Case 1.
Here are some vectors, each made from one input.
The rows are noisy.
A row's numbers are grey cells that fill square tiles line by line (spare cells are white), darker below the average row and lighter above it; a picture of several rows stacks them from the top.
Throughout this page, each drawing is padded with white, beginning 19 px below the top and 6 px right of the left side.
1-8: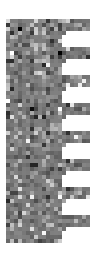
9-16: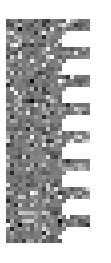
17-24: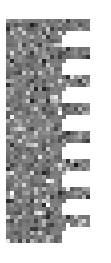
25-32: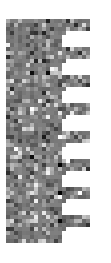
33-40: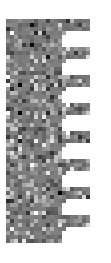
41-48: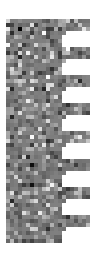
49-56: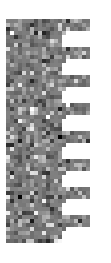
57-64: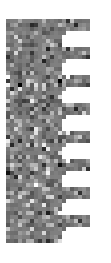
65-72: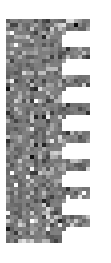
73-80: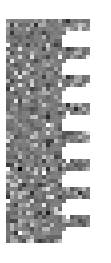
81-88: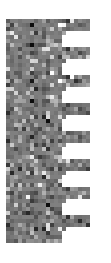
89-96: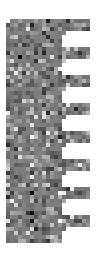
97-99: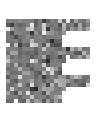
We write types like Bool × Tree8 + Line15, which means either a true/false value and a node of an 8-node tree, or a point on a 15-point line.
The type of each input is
(Circle6 + Circle9) × Circle8.
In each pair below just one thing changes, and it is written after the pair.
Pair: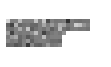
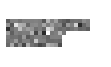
the place on the 8-point circle
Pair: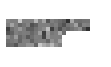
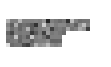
the place on the 8-point circle
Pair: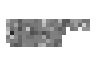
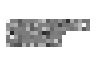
the place on the 8-point circle
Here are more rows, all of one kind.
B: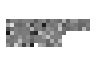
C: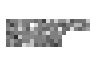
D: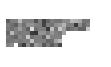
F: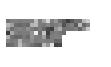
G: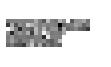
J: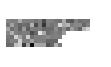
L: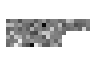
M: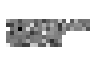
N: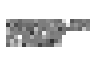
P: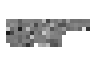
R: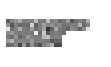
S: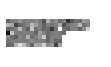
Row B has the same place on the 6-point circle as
L and P.
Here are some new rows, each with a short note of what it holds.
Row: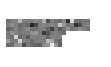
a point on an 8-point circle and a point on a 9-point circle
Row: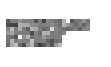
a point on a 6-point circle and a point on an 8-point circle
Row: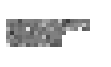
a point on an 8-point circle and a point on a 9-point circle
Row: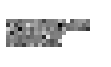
a point on a 6-point circle and a point on an 8-point circle
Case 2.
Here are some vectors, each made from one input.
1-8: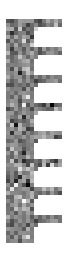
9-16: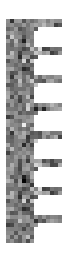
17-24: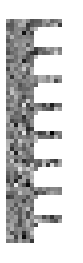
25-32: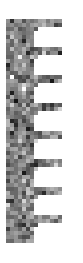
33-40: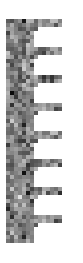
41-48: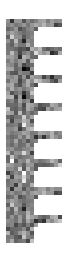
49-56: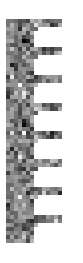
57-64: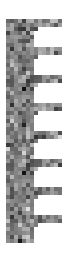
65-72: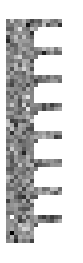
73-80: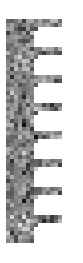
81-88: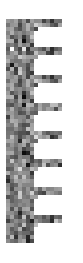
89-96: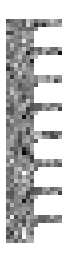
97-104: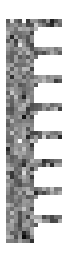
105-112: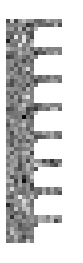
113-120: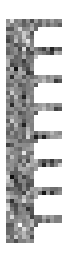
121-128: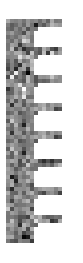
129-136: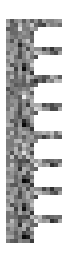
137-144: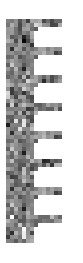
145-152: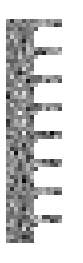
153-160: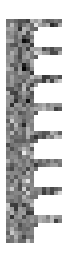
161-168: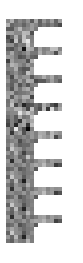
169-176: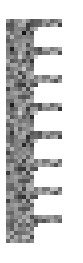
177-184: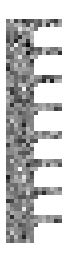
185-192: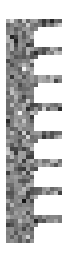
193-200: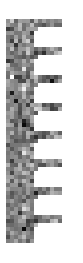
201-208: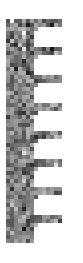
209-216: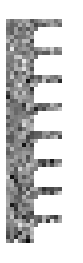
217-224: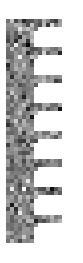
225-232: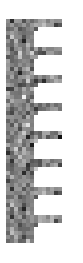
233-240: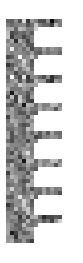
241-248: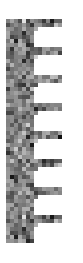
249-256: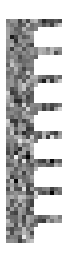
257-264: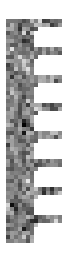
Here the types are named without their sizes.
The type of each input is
List(Line).
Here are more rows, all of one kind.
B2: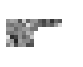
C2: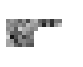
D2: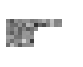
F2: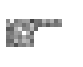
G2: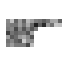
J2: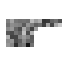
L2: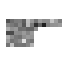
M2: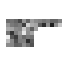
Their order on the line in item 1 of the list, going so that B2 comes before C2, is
B2, C2, M2, J2, G2, L2, D2, F2.
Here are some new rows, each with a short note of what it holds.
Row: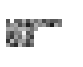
a list of two items
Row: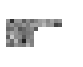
a list of one item
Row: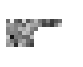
a list of three items
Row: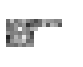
a list of two items
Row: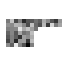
the empty list
